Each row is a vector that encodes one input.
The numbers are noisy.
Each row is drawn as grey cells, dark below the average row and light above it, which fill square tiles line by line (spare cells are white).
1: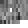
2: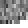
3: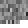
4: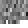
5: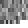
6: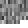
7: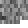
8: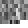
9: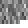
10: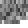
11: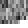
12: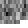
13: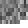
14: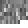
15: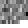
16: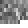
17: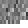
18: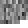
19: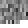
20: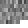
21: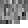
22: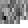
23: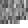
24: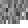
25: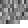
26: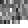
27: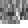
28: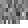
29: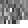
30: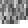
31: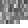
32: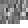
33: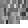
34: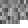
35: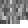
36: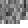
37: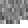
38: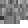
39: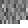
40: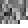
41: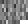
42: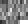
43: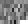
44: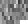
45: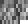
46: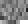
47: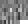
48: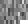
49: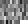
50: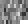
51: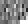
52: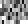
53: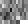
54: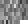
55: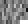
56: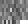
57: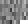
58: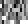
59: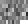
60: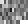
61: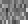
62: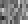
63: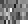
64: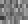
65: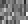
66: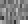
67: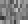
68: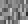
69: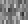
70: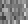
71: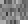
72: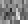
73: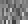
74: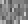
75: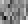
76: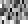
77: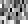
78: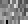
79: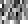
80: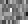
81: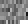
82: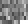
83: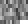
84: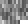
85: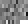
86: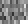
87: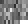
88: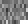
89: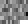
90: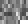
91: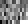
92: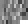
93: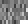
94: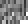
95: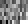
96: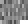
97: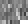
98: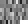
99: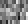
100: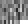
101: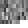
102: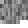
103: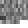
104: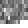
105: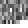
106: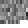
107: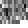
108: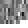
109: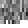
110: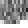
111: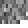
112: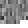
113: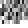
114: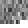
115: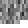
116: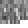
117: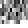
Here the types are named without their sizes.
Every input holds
a list of points on a line.
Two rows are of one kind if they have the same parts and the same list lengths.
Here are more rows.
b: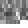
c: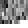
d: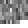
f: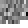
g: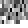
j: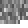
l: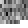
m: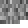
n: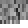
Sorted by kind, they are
b, j, l
c
d, f, m, n
g

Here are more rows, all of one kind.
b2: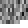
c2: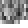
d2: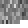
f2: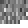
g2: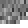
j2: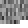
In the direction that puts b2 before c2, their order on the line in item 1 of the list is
d2, b2, c2, j2, g2, f2.
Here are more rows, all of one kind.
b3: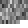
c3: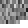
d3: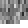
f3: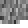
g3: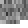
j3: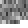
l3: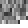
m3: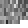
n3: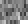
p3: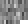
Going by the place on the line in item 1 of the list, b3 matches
c3 and m3.
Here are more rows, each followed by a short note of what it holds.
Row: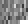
a list of three items
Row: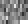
a list of two items
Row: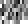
the empty list
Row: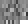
a list of one item
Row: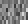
a list of one item
